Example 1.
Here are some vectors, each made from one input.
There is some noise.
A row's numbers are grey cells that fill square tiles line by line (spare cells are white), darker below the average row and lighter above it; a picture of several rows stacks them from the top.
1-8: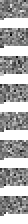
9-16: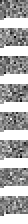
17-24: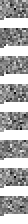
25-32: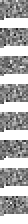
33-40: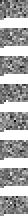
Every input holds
a point on a 5-point circle and a true/false value.
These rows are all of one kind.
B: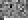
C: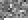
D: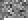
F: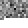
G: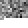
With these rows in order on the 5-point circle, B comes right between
C and D.
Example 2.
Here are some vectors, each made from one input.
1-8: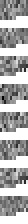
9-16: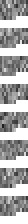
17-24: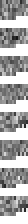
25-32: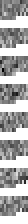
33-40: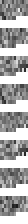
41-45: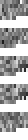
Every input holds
a list of up to two points on a 5-point line.
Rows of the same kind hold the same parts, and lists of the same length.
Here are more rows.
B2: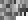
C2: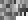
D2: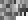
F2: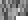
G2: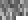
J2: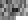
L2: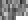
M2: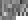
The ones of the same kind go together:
B2, C2, D2
F2
G2, J2, L2, M2

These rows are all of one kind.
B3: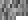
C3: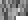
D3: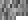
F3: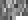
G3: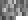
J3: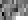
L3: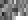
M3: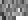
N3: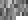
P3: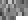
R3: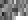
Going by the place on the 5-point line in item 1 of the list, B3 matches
C3 and D3.
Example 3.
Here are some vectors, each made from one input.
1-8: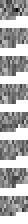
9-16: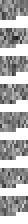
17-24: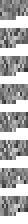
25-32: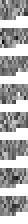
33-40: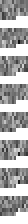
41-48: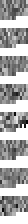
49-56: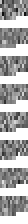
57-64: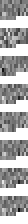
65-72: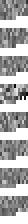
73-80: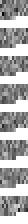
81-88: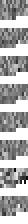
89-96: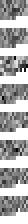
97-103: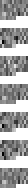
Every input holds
a list of up to two points on a 13-point line.
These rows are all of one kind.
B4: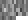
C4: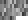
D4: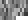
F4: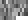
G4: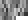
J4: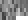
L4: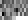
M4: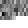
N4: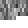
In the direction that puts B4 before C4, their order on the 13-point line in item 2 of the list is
G4, D4, F4, N4, J4, L4, M4, B4, C4.
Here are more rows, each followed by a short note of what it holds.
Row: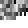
the empty list
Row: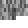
a list of one item
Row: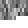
a list of two items
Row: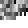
the empty list
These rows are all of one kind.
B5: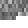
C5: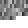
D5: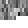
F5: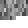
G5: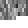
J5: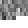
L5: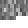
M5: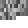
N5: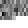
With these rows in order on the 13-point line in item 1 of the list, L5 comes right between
C5 and J5.
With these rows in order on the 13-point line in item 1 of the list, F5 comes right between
C5 and G5.
